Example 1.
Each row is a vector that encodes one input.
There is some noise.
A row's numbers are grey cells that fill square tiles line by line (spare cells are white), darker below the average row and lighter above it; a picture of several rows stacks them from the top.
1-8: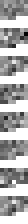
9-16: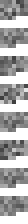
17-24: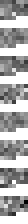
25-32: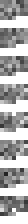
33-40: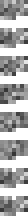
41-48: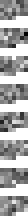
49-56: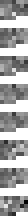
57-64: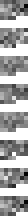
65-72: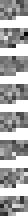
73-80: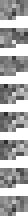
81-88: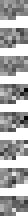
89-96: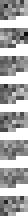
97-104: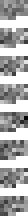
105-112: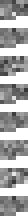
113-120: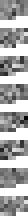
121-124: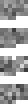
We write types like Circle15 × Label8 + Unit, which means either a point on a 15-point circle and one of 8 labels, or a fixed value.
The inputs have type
Tree18.
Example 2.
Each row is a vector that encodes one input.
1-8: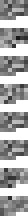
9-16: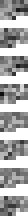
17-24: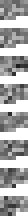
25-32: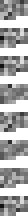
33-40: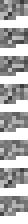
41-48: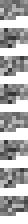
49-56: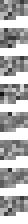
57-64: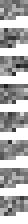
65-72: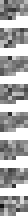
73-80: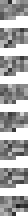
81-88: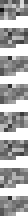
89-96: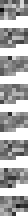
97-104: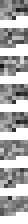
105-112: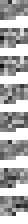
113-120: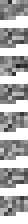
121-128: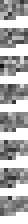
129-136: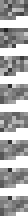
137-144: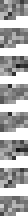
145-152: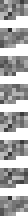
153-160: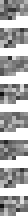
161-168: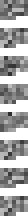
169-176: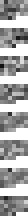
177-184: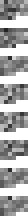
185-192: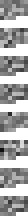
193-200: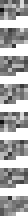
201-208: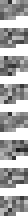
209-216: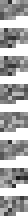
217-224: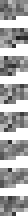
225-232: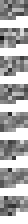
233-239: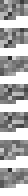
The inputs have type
Label10.
